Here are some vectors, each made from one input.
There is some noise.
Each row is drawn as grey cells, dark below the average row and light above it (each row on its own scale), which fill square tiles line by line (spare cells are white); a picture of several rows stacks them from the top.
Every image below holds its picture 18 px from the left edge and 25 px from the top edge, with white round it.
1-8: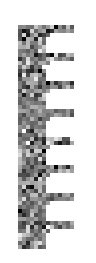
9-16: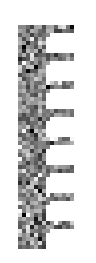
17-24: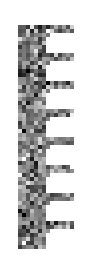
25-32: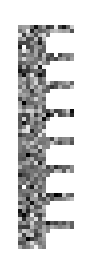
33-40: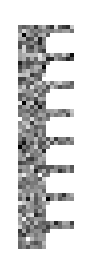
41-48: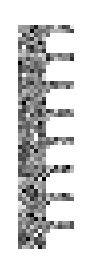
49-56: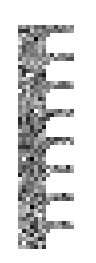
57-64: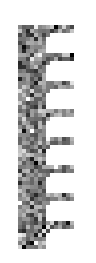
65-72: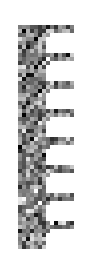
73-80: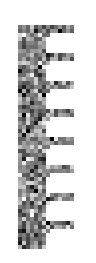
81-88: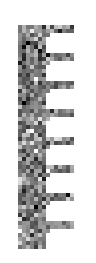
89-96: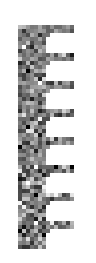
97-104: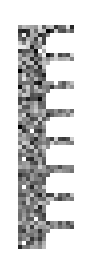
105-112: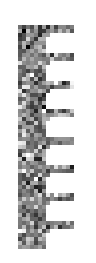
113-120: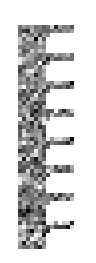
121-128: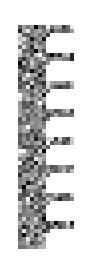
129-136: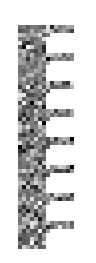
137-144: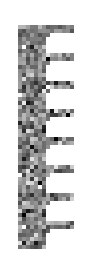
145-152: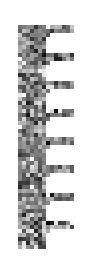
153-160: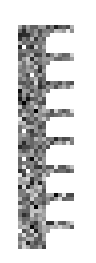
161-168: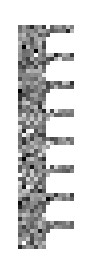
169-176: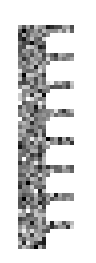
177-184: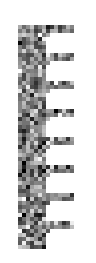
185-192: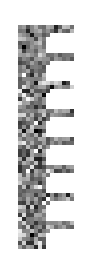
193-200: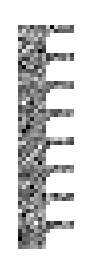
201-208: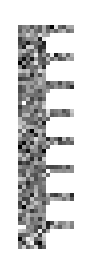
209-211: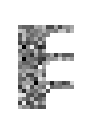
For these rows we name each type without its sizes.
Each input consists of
a point on a line, together with either a point on a circle, or a point on a line.
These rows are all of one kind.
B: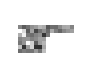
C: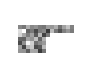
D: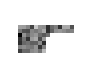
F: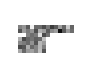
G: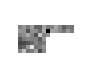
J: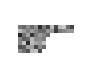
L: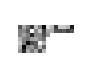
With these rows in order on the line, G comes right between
C and F.
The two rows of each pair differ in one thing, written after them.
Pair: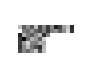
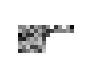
the place on the circle
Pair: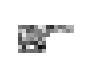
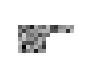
the place on the line
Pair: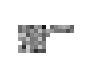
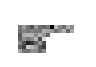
the place on the circle
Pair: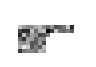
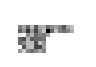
the place on the line
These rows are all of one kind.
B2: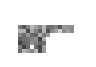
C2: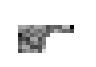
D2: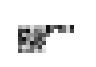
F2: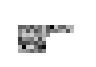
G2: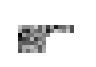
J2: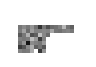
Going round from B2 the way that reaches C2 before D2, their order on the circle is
B2, F2, C2, J2, D2, G2.
